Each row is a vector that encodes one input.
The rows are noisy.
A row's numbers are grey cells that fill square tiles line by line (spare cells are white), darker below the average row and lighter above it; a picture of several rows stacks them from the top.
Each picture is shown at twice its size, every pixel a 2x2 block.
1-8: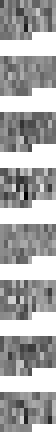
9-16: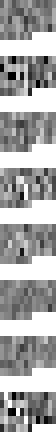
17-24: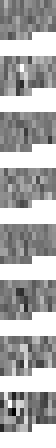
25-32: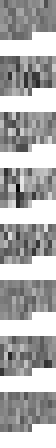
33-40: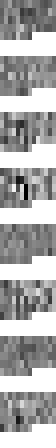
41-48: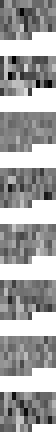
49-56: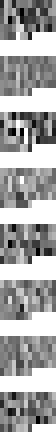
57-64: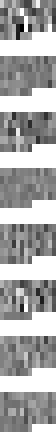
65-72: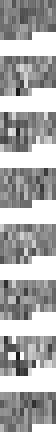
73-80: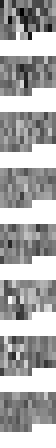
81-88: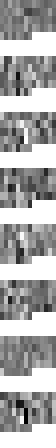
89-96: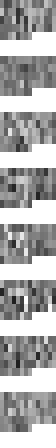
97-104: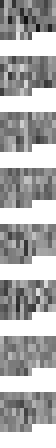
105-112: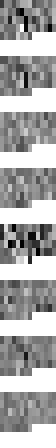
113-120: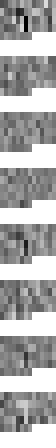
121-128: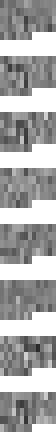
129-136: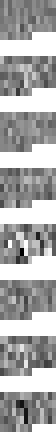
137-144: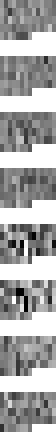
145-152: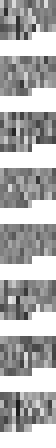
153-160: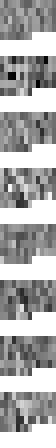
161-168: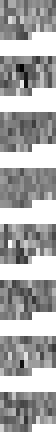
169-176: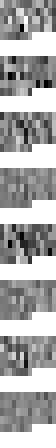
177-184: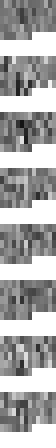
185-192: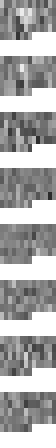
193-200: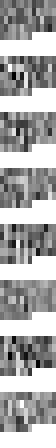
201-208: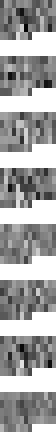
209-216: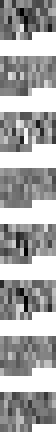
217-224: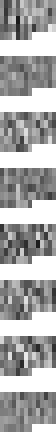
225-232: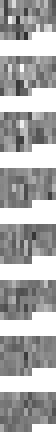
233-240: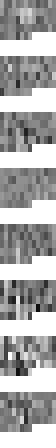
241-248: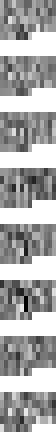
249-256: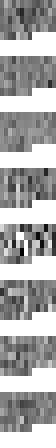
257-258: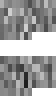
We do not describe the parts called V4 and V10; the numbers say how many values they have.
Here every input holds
a true/false value, together with either a node of an 11-node tree and a value of V4, or a value of V10.
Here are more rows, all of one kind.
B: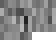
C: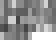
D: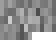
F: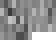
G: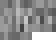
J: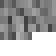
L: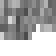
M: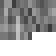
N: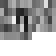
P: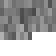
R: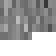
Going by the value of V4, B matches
D, M, N and R.
